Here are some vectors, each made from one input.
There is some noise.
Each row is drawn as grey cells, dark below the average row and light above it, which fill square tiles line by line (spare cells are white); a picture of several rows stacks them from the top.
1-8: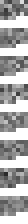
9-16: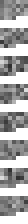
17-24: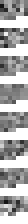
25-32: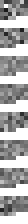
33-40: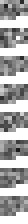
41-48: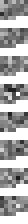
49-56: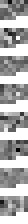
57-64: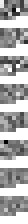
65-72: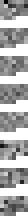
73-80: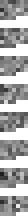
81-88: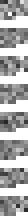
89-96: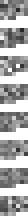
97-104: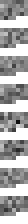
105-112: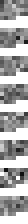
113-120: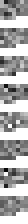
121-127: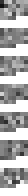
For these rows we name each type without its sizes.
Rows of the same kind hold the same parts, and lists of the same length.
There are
2 kinds of row.
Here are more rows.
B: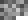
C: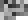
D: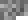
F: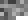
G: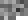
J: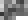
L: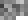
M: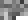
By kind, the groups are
B, D, F, G, J, L, M
C

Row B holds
a point on each of two lines and four true/false values.
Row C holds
a label and a point on each of two lines.
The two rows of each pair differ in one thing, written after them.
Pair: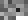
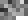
one of the four true/false values
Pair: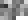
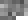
the place on one of the two lines
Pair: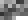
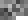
one of the four true/false values
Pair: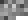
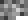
one of the four true/false values
